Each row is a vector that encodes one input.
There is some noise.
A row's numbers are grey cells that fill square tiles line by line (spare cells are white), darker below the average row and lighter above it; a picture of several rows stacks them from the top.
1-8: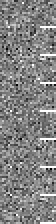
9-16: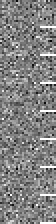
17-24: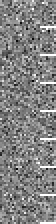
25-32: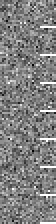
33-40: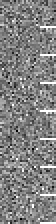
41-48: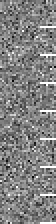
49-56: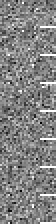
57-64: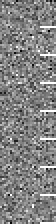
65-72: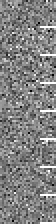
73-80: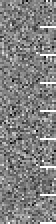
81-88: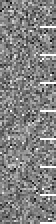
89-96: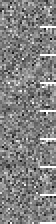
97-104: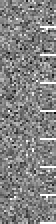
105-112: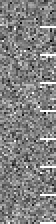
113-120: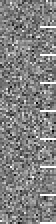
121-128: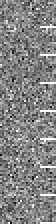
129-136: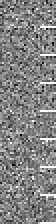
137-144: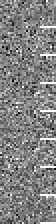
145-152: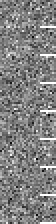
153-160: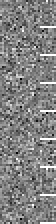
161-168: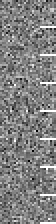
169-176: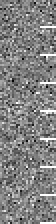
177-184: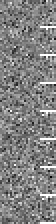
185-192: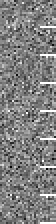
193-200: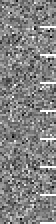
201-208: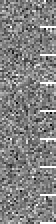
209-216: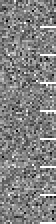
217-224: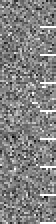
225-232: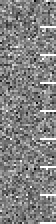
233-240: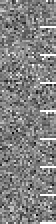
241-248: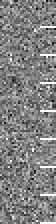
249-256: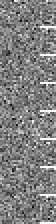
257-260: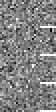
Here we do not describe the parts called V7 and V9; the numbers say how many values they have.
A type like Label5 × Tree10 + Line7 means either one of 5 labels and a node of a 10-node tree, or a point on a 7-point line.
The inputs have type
(Label4 × V9 + Line6) × Line8 × V7.
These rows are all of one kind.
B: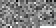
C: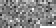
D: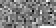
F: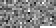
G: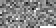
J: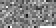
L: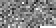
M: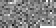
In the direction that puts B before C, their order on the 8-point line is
D, B, J, M, L, C, F, G.
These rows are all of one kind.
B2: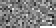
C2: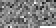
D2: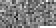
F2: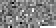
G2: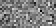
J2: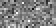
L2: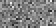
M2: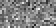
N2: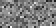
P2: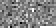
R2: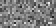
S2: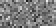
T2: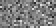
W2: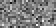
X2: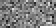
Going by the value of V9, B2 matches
L2, M2, N2 and T2.
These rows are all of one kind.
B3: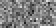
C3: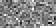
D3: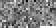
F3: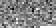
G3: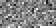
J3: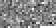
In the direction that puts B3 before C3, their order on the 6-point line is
D3, B3, F3, G3, C3, J3.
